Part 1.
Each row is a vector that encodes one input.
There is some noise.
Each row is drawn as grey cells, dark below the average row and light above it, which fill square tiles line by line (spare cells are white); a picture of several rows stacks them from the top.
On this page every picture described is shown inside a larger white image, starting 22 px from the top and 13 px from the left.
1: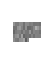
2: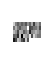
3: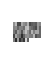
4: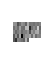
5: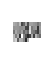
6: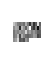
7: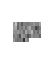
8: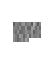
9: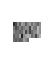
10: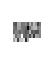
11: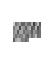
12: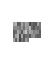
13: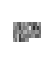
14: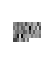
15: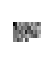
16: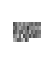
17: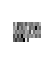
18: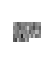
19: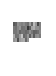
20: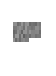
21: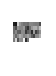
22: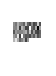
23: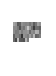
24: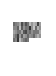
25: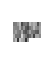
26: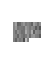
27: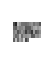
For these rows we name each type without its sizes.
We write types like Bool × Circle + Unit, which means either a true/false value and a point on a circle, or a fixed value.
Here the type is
Line.
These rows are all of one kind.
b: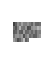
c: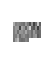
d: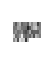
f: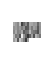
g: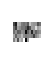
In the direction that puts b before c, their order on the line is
f, d, b, g, c.
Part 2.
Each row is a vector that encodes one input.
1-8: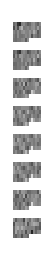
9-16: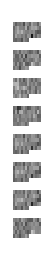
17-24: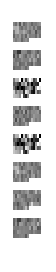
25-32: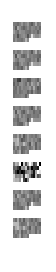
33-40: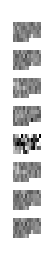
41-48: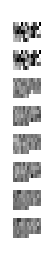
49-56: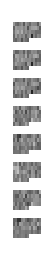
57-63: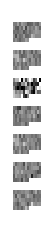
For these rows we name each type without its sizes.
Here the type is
Circle + Unit.
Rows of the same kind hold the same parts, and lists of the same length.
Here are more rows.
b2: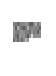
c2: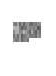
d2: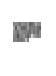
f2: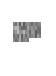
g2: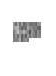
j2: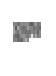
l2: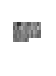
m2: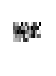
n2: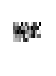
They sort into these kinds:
b2, c2, d2, f2, g2, j2, l2
m2, n2

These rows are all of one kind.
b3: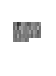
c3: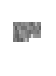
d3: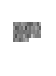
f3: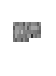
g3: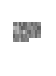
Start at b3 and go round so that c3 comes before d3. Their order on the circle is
b3, f3, g3, c3, d3.
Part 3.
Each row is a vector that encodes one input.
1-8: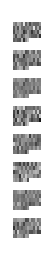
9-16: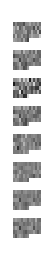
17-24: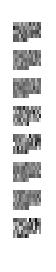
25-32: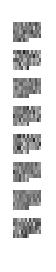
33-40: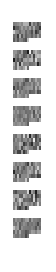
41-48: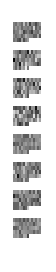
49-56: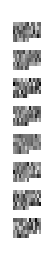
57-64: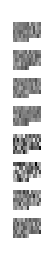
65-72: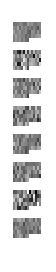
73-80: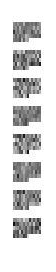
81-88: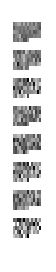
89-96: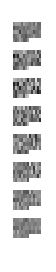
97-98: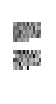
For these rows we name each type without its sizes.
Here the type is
Line.
